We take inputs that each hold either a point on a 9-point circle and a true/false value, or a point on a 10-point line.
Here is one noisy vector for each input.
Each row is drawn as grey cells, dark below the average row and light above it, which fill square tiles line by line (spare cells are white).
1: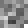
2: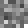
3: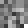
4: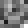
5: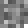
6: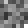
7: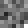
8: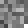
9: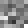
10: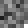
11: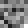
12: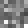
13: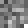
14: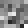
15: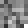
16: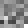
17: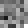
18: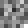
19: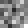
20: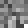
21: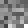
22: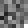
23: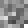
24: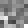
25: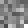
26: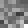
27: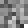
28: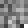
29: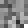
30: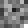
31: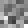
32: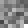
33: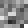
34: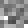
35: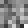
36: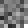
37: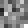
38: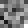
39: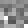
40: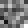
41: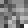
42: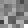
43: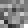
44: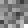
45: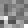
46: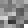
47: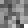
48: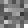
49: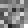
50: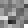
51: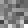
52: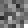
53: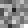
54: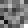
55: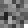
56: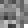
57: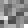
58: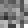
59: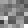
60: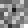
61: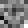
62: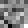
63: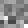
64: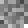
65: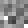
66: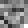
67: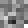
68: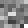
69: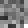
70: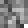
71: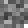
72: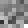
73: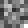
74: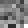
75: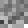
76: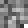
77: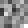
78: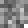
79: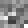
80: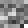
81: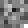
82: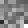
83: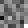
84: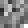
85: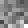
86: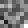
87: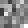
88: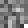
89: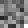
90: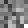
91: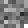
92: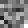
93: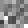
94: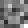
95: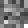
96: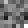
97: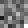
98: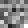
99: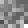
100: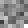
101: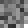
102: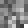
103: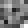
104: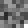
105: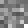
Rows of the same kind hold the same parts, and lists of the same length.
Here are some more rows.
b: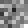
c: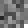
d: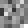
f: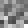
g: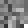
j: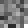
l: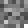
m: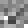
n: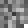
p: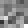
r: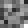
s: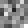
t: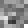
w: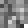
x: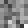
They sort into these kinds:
b, c, d, j, l, r, s
f, g, m, n, p, t, w, x

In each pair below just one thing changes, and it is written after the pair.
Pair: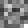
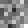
the place on the 9-point circle
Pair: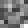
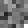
the true/false value
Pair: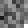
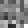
the place on the 9-point circle
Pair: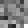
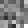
the place on the 9-point circle
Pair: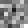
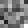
the place on the 9-point circle
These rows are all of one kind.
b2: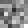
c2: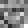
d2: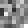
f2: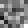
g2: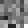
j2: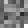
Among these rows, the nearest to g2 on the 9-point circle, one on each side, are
b2 and c2.
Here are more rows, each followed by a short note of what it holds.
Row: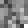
a point on a 10-point line
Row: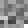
a point on a 10-point line
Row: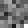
a point on a 9-point circle and a true/false value
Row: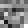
a point on a 9-point circle and a true/false value
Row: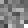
a point on a 10-point line
